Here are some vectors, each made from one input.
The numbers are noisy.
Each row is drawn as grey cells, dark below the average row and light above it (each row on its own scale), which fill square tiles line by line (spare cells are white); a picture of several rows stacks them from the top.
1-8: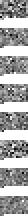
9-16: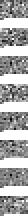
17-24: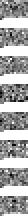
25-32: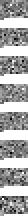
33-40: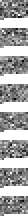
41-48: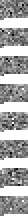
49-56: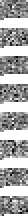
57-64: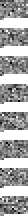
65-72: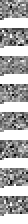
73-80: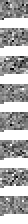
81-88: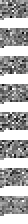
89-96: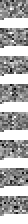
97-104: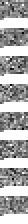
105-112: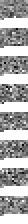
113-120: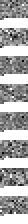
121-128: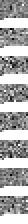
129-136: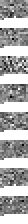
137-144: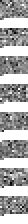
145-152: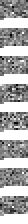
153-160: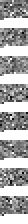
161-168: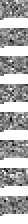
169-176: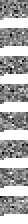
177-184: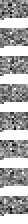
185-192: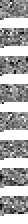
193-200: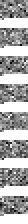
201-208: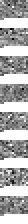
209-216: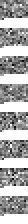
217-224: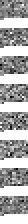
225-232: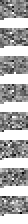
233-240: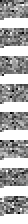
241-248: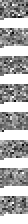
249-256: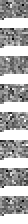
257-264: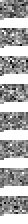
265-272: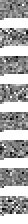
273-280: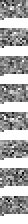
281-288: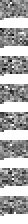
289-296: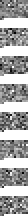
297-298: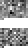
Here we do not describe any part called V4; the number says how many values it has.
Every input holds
a list of up to three items, each a true/false value and a value of V4.
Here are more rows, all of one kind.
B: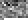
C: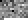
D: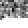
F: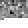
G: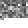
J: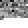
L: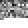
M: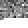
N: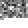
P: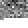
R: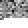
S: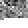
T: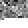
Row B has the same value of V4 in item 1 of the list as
M, P, S and T.
